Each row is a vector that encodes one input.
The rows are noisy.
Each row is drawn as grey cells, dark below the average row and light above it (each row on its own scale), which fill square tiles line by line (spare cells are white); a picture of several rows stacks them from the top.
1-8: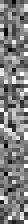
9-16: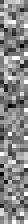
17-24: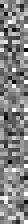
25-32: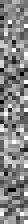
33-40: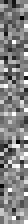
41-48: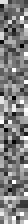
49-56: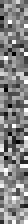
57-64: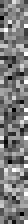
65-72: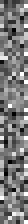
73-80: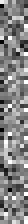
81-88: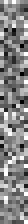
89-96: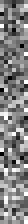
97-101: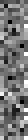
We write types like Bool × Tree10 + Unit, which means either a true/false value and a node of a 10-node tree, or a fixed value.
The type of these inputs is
Bool × Line5 + Line6.
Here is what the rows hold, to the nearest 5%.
About 50% of them hold a point on a 5-point line and a true/false value. The rest hold a point on a 6-point line.
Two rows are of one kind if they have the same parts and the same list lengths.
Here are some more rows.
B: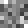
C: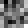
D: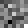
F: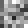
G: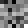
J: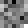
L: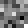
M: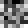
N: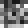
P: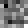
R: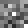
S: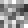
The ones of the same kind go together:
B, F, S
C, D, G, J, L, M, N, P, R

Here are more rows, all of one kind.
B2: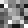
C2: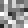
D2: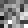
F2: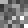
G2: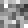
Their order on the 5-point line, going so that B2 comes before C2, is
F2, B2, G2, D2, C2.
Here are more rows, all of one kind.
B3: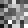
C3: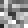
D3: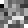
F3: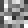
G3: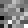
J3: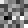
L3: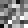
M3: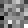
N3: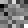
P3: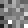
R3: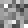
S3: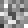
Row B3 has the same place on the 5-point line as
C3, L3, P3 and S3.
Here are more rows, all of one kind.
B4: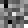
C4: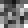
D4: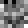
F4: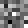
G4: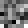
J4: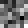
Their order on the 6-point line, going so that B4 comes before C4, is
F4, B4, D4, J4, C4, G4.
